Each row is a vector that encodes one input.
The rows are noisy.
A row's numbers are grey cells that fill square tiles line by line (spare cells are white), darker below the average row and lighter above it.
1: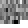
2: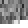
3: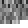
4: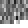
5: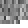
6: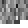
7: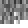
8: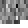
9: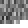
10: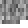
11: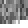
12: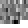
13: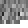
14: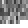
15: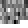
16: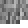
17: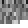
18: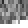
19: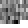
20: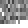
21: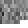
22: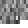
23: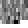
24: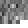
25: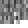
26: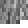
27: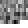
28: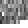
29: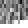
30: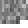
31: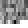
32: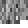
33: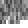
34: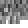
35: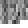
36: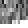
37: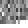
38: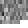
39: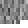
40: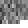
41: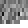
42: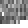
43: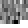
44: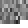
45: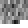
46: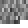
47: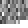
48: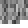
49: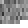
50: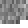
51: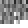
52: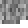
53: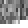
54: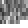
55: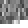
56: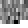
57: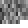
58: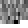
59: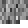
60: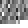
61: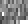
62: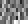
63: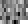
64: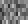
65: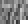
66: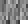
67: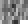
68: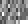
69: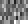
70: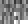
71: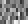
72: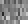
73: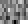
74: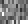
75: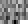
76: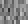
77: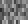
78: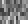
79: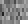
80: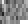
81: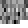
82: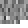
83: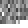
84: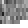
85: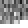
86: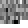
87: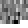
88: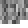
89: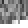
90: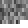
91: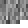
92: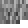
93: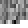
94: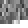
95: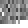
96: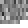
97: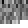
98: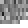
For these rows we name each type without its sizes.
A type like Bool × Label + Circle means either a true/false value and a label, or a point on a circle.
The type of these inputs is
Bool × Line × Line.
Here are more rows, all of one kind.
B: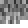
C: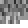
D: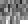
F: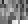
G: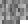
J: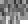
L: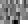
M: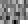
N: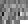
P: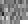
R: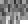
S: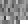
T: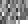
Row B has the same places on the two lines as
C, J and R.
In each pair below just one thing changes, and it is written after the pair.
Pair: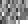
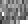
the true/false value
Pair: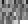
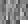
the place on one of the two lines
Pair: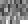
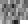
the place on one of the two lines
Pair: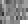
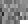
the true/false value
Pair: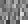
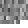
the true/false value
